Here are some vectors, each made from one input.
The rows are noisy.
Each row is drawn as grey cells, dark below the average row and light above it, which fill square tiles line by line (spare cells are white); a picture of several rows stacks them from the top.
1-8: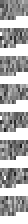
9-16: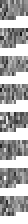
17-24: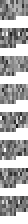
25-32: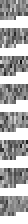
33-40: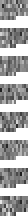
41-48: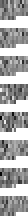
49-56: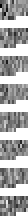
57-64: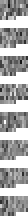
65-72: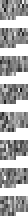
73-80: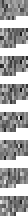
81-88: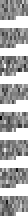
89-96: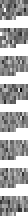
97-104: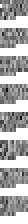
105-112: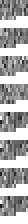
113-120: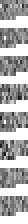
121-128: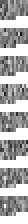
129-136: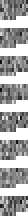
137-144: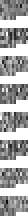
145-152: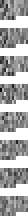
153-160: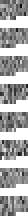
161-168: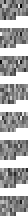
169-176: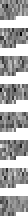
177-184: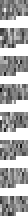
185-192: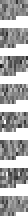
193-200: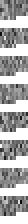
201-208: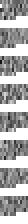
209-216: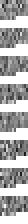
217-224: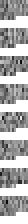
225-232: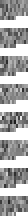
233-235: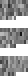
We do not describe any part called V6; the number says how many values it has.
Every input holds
either a node of a 7-node tree, or a node of an 11-node tree, or a value of V6.
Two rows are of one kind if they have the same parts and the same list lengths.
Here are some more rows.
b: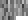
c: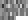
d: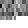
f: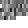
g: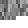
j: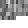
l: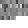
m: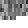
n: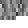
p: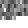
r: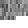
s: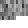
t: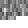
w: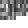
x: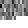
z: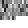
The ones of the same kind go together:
b, c, g, j, l, n, r, s, z
d, p, t, x
f, m, w

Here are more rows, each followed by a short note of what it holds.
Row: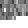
a value of V6
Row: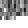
a value of V6
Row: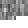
a value of V6
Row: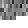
a node of a 7-node tree
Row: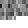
a value of V6
